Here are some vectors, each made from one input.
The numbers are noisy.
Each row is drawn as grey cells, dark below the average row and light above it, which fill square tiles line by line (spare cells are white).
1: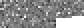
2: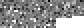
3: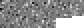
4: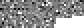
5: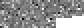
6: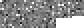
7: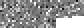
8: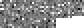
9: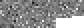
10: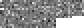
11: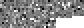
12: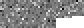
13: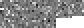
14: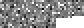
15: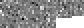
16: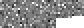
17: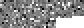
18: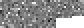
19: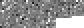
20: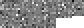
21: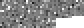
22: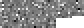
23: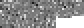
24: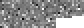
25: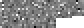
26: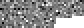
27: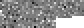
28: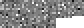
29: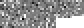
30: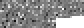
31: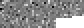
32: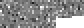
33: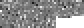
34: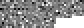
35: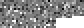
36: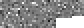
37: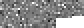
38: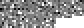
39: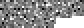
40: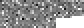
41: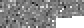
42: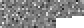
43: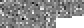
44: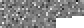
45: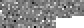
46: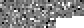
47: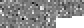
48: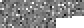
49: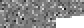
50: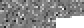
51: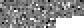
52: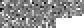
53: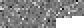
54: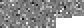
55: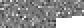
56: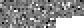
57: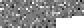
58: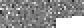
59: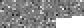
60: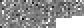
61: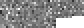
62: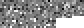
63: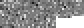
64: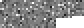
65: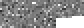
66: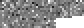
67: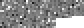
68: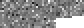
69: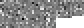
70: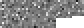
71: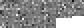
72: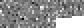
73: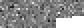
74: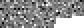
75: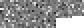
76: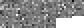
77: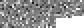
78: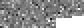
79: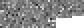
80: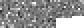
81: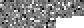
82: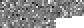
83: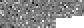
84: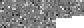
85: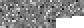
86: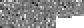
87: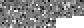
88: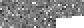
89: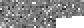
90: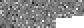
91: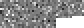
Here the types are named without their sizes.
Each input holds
a true/false value, together with either a point on a circle, or a fixed value.
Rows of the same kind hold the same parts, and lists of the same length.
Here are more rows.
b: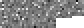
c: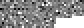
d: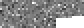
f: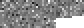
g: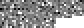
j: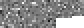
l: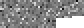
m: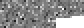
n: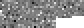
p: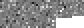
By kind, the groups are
b, d, f, j, l, m, n, p
c, g

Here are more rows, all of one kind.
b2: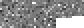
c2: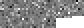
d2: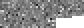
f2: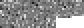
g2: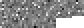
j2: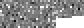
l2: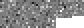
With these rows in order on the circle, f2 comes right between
g2 and j2.
